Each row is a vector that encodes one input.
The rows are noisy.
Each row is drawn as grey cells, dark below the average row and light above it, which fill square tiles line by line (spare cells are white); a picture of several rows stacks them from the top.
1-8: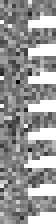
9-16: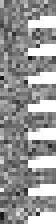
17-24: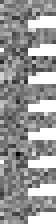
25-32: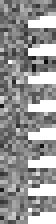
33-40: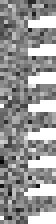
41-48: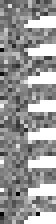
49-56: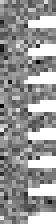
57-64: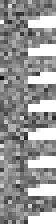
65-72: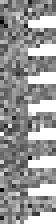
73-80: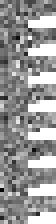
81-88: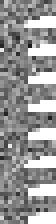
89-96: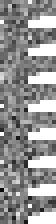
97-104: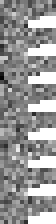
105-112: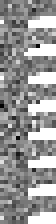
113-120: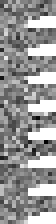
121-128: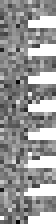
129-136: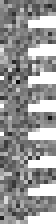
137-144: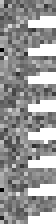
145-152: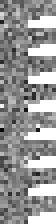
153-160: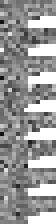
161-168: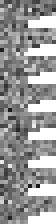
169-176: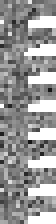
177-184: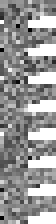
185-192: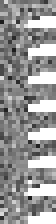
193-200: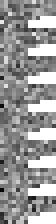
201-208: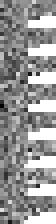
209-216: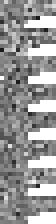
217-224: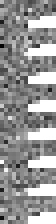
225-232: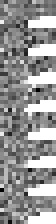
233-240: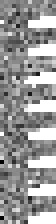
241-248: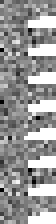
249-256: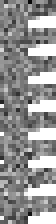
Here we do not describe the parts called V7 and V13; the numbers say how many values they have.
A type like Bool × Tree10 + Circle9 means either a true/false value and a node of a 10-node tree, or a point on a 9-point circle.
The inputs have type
(Bool × Bool × Bool × Bool + V7) × (Line9 + V13).
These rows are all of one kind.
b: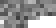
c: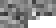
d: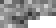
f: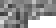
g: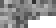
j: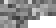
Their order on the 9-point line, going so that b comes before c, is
b, f, c, g, j, d.
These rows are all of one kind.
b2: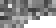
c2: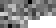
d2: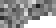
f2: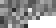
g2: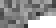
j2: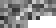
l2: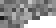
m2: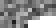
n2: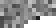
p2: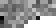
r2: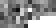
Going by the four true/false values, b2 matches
l2, n2 and p2.
